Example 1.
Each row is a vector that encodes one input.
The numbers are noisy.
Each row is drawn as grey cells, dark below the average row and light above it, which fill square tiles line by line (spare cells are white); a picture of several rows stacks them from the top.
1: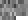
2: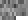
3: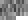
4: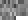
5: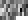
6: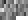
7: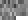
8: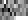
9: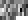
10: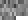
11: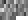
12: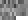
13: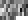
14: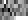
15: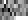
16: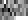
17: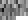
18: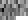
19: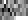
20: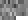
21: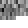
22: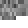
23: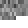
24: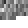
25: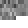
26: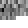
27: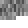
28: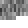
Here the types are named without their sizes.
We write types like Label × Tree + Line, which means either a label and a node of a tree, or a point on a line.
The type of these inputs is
Line.
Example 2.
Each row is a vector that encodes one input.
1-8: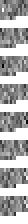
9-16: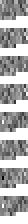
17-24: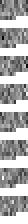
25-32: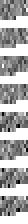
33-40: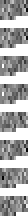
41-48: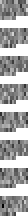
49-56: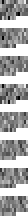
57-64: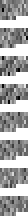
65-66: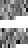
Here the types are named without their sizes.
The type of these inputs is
Bool × Bool × Bool + Unit.
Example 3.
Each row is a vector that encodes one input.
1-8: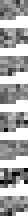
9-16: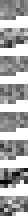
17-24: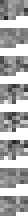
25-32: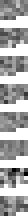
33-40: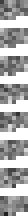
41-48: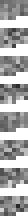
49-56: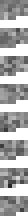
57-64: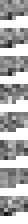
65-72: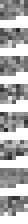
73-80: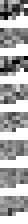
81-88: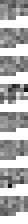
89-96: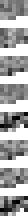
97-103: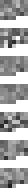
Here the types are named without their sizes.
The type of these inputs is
Bool × Bool × Bool + Unit.
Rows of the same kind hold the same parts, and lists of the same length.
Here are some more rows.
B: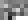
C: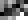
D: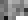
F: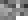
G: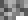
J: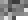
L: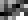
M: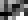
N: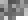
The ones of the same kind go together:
B, D, F, G, J, N
C, L, M

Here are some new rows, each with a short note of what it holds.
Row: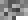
three true/false values
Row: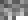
three true/false values
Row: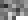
three true/false values
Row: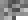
three true/false values
